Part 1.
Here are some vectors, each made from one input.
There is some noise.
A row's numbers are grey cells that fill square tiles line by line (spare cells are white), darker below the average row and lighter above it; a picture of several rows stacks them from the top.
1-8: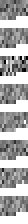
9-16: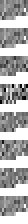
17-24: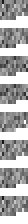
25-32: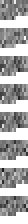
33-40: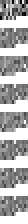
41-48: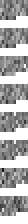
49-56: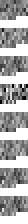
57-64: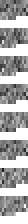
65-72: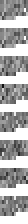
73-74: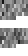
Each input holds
either a point on a 6-point circle, or a fixed value.
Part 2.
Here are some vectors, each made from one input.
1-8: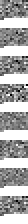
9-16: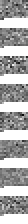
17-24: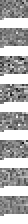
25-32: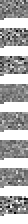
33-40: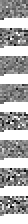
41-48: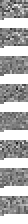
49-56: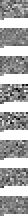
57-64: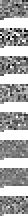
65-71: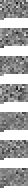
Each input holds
a node of a 13-node tree.
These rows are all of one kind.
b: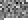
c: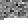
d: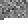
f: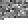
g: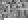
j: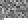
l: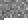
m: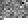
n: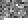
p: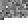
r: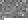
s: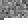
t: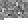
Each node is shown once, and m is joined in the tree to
n.
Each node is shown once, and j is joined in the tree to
n, r and t.
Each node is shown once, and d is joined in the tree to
c, l and s.
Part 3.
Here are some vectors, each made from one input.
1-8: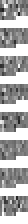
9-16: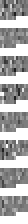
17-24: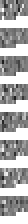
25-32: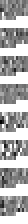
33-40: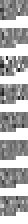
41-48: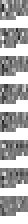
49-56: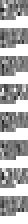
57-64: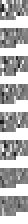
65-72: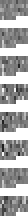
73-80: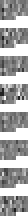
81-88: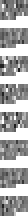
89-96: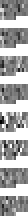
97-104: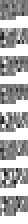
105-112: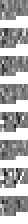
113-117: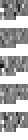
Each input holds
a node of a 10-node tree.
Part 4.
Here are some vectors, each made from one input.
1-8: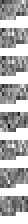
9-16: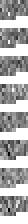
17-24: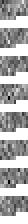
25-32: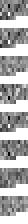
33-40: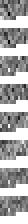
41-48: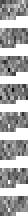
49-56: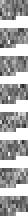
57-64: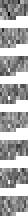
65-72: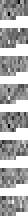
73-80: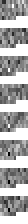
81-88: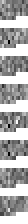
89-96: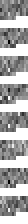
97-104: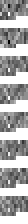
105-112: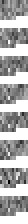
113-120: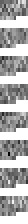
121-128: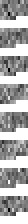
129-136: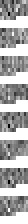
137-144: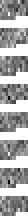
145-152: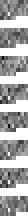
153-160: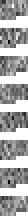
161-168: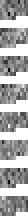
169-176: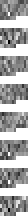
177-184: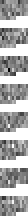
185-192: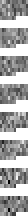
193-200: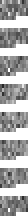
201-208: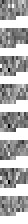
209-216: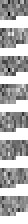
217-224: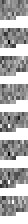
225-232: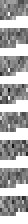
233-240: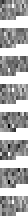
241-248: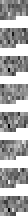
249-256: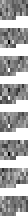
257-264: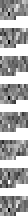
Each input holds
a point on a 16-point circle.
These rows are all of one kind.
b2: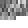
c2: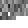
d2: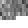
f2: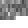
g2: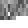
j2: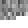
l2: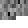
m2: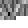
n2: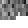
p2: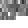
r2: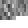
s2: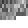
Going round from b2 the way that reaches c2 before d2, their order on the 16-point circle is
b2, s2, j2, r2, g2, c2, f2, p2, d2, n2, l2, m2.
